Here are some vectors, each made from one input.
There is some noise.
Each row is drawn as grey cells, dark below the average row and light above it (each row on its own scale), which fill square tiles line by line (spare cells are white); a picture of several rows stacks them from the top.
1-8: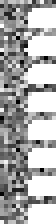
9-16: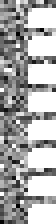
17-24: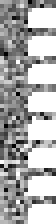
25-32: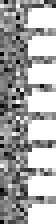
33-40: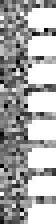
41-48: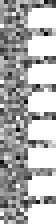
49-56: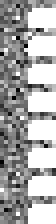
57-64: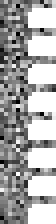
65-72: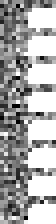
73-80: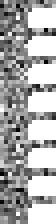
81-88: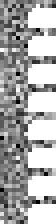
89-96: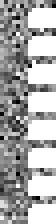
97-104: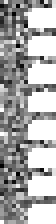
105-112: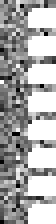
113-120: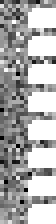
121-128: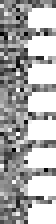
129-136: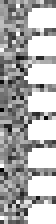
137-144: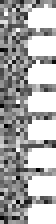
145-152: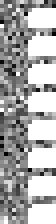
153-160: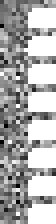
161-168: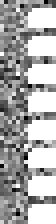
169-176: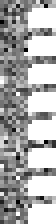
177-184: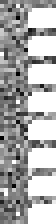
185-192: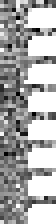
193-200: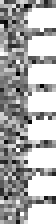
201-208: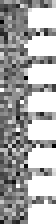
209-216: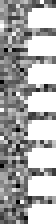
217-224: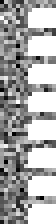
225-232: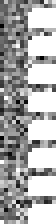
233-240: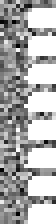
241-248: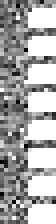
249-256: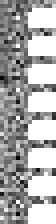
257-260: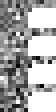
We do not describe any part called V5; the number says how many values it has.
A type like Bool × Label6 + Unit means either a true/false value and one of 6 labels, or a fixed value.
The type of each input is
(Bool × Bool × Bool + Label7) × (Circle9 + V5) + Line10.
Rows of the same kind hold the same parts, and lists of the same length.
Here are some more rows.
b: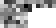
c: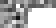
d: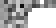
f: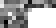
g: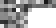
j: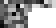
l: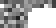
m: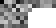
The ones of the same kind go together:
b
c, j
d
f, g, l
m

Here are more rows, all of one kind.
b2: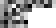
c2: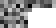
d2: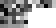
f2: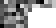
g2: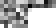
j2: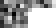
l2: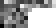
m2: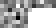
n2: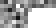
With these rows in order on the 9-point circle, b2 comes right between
d2 and m2.
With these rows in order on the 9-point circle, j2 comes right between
f2 and l2.
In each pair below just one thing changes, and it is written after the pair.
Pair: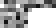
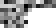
the place on the 9-point circle
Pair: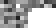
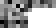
the place on the 9-point circle
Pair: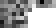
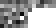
the label
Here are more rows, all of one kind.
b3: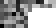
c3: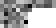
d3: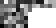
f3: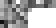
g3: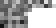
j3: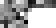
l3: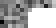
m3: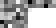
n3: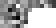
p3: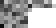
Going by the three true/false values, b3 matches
c3 and d3.
